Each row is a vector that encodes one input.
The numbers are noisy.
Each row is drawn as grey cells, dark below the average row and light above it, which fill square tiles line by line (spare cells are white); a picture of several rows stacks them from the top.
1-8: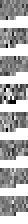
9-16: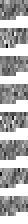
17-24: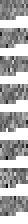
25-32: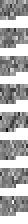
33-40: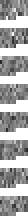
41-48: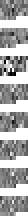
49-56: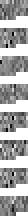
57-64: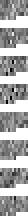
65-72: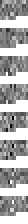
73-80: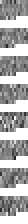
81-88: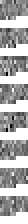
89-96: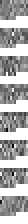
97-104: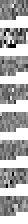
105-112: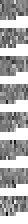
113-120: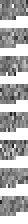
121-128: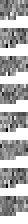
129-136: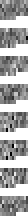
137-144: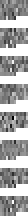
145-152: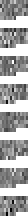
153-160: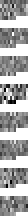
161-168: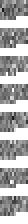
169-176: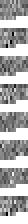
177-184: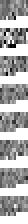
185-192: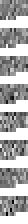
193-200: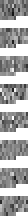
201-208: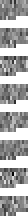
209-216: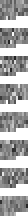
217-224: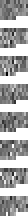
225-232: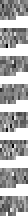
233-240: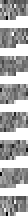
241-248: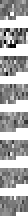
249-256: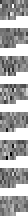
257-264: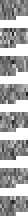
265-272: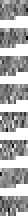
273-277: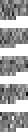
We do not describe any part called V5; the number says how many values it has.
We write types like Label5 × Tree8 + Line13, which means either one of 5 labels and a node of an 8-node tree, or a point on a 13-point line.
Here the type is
Bool × Circle8 × List2(V5) + Unit.
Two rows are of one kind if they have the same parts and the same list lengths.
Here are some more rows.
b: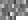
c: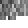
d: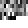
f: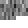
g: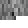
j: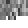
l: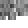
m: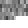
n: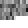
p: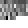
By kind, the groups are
b, c, g, j, l
d
f, m, n
p

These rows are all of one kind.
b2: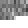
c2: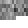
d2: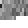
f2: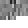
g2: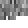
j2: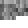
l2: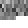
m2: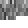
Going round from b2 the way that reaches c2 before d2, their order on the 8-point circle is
b2, c2, d2, l2, j2, m2, g2, f2.
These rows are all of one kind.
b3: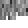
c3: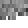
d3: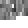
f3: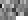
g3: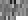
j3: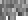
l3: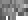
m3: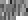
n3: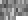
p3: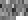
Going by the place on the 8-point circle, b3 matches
c3, j3 and l3.
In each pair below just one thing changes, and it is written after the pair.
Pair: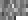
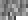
the value of V5 in item 2 of the list
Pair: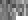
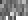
the value of V5 in item 1 of the list
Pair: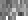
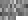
the place on the 8-point circle
